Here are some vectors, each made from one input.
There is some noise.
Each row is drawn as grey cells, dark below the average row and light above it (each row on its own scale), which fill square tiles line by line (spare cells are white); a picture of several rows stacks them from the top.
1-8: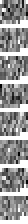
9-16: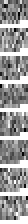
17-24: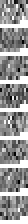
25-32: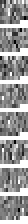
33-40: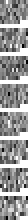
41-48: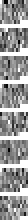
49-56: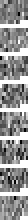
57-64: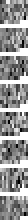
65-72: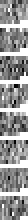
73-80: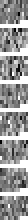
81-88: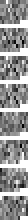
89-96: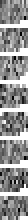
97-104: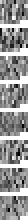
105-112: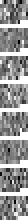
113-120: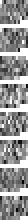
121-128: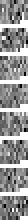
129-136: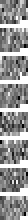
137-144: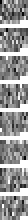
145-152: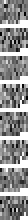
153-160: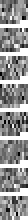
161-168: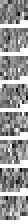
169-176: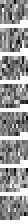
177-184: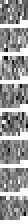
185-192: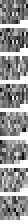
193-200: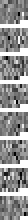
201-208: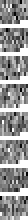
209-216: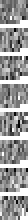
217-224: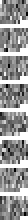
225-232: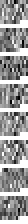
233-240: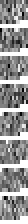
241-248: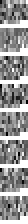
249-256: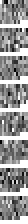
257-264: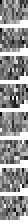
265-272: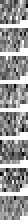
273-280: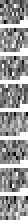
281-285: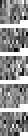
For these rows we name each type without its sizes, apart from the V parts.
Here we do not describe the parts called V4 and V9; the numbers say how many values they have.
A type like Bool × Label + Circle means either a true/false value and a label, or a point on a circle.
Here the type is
Label × Line × V4 × V9.
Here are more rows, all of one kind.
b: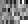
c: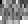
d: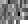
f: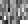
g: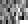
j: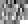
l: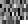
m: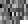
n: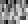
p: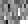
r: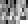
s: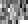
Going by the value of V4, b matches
d, f and l.
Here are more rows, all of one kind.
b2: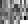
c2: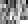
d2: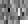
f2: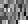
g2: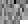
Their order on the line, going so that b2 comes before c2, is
b2, g2, c2, f2, d2.
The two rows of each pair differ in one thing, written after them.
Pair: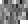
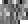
the label
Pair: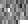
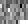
the label
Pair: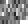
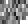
the label
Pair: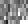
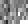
the place on the line
